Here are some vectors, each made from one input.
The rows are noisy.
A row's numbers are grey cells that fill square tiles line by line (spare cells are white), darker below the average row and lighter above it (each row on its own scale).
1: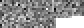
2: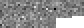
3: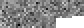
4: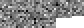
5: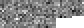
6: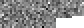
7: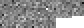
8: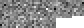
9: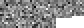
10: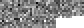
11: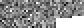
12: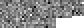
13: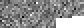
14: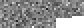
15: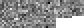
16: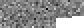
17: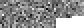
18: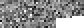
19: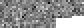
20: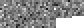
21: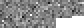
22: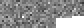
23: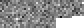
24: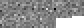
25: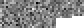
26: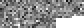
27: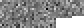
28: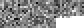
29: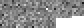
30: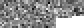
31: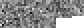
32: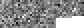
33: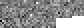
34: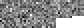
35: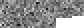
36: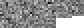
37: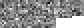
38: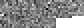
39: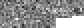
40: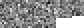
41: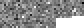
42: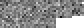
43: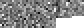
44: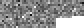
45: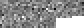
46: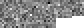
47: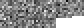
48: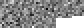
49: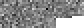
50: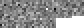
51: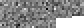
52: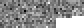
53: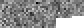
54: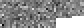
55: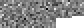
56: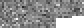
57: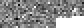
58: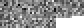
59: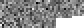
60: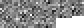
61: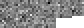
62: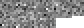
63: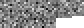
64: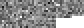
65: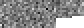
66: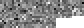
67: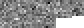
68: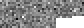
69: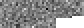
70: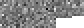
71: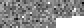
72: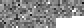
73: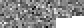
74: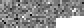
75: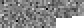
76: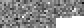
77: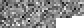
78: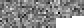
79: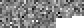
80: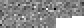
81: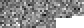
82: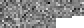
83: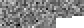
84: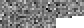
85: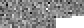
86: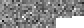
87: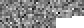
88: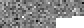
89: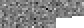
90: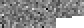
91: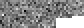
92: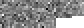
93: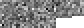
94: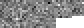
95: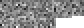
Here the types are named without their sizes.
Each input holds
a point on a line, together with either a point on a line, or three true/false values.
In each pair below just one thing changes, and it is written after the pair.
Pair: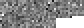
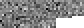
one of the three true/false values
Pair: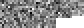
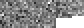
the place on the line
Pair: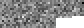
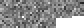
one of the three true/false values
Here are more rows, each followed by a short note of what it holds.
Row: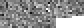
a point on each of two lines
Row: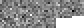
a point on each of two lines
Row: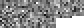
a point on each of two lines
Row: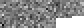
a point on a line and three true/false values
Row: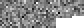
a point on each of two lines
